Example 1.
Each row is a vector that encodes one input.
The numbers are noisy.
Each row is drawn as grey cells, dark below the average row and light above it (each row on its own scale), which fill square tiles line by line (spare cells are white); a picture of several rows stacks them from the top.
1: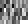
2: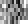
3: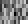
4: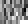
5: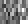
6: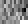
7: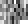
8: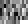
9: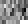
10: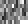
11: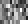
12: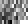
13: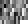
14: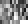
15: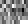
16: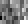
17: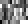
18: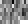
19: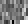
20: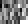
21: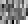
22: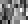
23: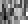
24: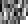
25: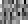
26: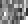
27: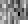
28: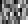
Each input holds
a point on a 7-point line.
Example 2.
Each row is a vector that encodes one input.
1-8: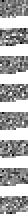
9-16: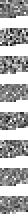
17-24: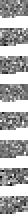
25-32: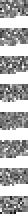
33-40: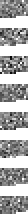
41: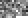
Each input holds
a point on a 9-point circle.
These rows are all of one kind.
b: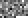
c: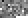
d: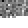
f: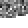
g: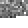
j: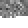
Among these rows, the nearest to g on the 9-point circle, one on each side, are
b and f.
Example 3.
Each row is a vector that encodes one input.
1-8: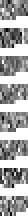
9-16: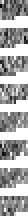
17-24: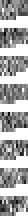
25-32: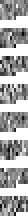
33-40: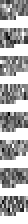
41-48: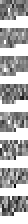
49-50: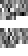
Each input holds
a point on an 8-point line.
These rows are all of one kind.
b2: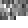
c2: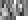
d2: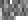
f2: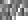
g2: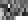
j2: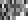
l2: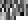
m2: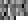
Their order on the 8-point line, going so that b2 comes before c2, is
d2, j2, g2, f2, l2, m2, b2, c2.
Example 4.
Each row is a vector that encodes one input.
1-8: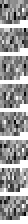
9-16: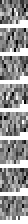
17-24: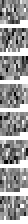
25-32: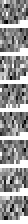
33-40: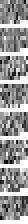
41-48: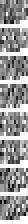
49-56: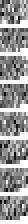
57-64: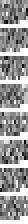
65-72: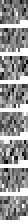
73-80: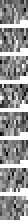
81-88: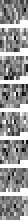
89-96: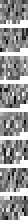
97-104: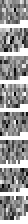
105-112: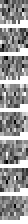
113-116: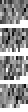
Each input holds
a point on a 9-point circle.
